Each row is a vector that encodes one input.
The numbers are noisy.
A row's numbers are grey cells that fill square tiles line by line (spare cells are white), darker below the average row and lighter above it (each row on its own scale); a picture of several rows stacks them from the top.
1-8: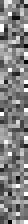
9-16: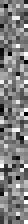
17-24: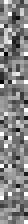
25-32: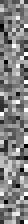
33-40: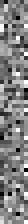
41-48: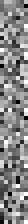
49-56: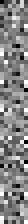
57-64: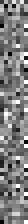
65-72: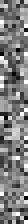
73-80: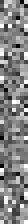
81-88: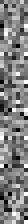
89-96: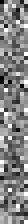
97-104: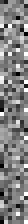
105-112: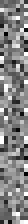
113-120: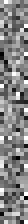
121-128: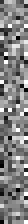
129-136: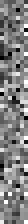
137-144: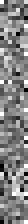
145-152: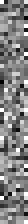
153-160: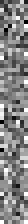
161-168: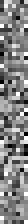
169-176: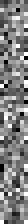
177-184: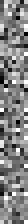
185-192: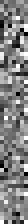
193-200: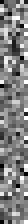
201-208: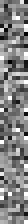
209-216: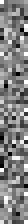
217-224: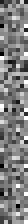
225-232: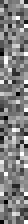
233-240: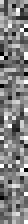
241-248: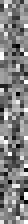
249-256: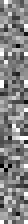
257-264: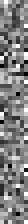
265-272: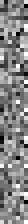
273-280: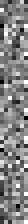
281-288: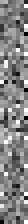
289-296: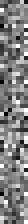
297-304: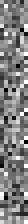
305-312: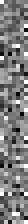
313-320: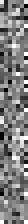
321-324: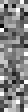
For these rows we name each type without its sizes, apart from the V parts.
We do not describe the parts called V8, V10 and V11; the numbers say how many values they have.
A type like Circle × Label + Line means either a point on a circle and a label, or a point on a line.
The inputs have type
List(Line) + V8 × V10 × V11.
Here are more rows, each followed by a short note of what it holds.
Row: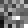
a value of V8, a value of V10 and a value of V11
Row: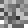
a list of three items
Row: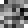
a list of one item
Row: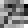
the empty list
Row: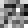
the empty list
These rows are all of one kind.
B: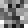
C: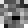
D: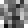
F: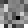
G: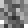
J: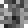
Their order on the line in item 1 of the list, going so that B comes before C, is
G, B, D, C, J, F.
